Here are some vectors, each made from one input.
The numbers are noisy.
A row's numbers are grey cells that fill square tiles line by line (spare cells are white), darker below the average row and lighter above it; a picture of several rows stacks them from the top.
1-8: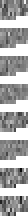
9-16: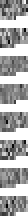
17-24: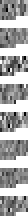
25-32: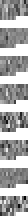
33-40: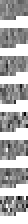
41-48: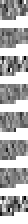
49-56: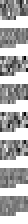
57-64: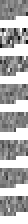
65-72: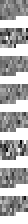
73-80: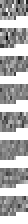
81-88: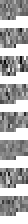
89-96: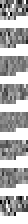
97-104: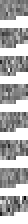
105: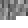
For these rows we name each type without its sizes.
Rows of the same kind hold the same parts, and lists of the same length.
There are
2 kinds of row.
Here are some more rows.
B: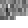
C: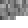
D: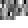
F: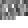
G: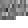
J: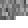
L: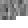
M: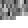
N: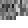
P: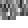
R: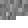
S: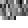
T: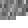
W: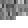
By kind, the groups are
B, C, F, G, J, L, P, R, S, T
D, M, N, W

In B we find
a point on a line and four true/false values.
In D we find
a point on each of two lines.
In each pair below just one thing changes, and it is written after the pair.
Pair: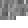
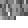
the place on the line
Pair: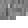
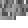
the place on the line
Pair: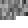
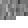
the place on the line
